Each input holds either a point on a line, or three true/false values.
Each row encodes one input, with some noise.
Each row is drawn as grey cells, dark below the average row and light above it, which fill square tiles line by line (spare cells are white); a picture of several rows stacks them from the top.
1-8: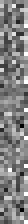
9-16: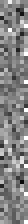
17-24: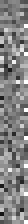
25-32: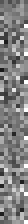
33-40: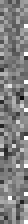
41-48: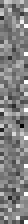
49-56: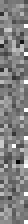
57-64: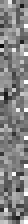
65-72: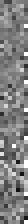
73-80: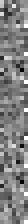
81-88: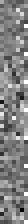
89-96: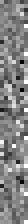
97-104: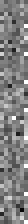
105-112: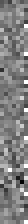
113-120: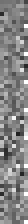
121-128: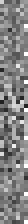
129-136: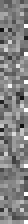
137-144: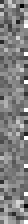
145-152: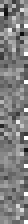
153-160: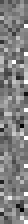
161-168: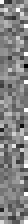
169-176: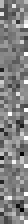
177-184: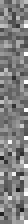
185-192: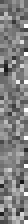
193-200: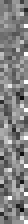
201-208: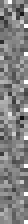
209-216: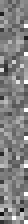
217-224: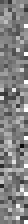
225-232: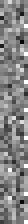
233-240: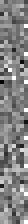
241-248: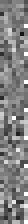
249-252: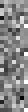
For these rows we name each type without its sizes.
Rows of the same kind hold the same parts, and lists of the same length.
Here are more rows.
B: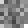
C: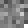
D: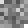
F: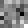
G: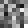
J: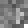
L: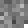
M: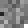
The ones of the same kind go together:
B, C, D, J, L, M
F, G

